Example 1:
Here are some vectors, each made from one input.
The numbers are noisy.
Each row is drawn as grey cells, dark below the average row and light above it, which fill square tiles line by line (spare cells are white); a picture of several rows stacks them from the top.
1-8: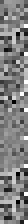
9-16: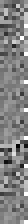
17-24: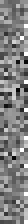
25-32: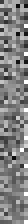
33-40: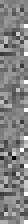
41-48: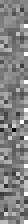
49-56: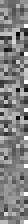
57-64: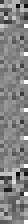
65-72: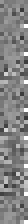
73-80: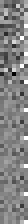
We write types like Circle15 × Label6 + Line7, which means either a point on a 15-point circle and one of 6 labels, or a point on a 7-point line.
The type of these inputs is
Line8.
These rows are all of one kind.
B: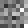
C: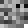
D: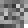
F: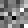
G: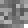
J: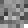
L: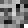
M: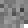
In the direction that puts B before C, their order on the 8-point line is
F, B, D, G, M, J, C, L.
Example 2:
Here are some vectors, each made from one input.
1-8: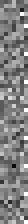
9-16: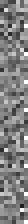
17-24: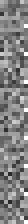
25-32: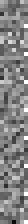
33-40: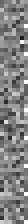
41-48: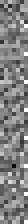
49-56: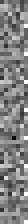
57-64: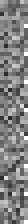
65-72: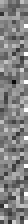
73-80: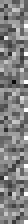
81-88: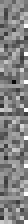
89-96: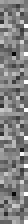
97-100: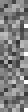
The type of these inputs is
Line13.
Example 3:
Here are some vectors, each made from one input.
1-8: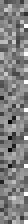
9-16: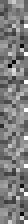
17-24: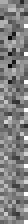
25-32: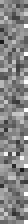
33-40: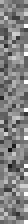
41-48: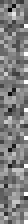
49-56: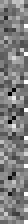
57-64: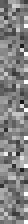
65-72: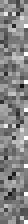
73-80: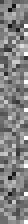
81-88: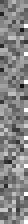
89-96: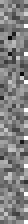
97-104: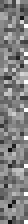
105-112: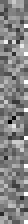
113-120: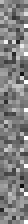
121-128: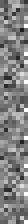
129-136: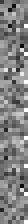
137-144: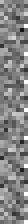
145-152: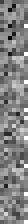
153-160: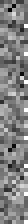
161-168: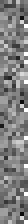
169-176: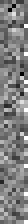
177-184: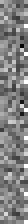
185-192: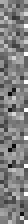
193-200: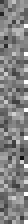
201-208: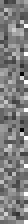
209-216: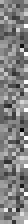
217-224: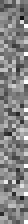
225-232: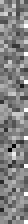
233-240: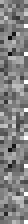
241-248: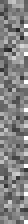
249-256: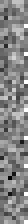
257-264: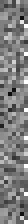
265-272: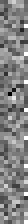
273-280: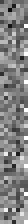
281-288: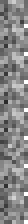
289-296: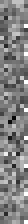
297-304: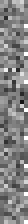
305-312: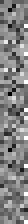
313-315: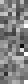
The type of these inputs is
Tree16.
